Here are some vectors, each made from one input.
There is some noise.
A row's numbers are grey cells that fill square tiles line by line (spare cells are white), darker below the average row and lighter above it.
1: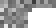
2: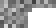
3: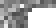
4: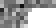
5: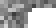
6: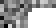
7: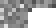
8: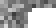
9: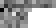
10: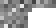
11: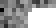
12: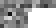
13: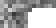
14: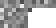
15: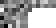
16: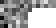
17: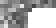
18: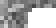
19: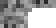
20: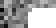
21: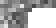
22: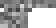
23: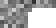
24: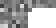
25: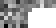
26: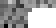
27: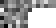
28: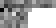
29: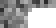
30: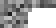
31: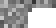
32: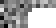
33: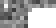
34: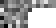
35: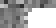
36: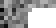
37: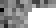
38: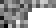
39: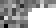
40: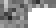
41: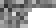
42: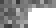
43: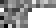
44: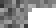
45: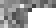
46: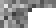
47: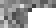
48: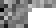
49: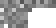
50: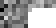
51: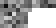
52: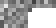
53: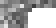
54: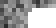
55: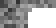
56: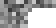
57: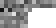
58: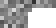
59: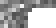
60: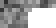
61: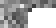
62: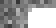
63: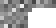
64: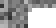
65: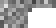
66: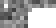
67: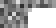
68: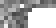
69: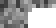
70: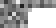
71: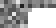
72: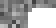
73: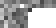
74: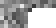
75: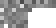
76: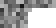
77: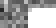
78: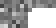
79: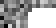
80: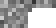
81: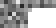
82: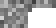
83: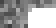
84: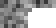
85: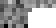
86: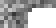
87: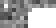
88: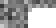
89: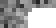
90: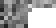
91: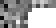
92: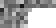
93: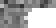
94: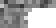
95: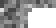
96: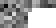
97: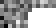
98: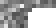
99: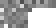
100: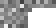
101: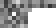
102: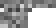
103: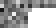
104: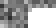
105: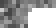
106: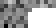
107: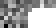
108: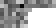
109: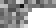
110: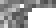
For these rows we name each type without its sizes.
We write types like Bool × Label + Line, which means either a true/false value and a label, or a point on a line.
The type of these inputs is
Bool × Bool × Bool × Bool × Tree.
